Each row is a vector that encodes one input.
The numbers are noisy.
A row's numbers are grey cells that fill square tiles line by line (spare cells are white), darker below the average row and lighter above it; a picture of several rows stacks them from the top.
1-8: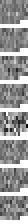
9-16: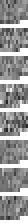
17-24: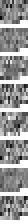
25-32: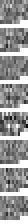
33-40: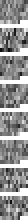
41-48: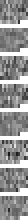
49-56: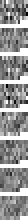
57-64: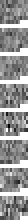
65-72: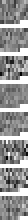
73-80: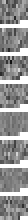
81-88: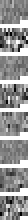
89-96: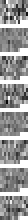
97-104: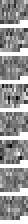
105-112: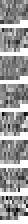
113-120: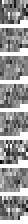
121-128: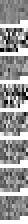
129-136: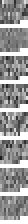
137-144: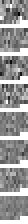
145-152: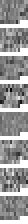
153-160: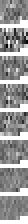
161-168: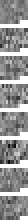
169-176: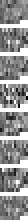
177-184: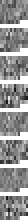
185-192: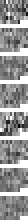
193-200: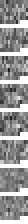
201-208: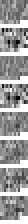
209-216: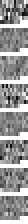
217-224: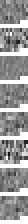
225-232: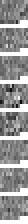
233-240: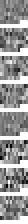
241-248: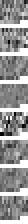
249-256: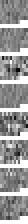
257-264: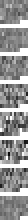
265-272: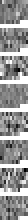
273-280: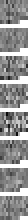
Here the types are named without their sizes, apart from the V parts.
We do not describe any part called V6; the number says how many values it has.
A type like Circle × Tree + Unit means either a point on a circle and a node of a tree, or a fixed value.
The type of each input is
(Bool × Line + Circle) × List(V6).
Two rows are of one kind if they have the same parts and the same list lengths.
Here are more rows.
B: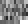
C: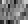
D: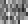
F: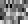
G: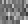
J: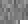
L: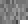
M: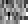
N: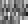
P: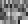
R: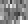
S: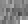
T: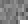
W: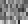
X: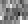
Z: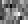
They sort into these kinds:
B, D, F
C, N, S, X
G
J
L, T
M
P, W, Z
R

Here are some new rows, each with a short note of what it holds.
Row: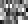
a point on a line and a true/false value, together with the empty list
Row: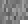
a point on a line and a true/false value, together with a list of one item
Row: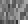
a point on a circle, together with the empty list
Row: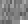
a point on a circle, together with a list of one item
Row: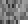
a point on a circle, together with a list of two items
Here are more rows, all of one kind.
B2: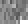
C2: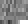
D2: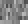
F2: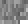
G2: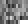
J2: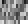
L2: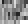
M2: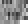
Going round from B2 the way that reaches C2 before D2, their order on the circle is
B2, J2, F2, G2, L2, C2, D2, M2.
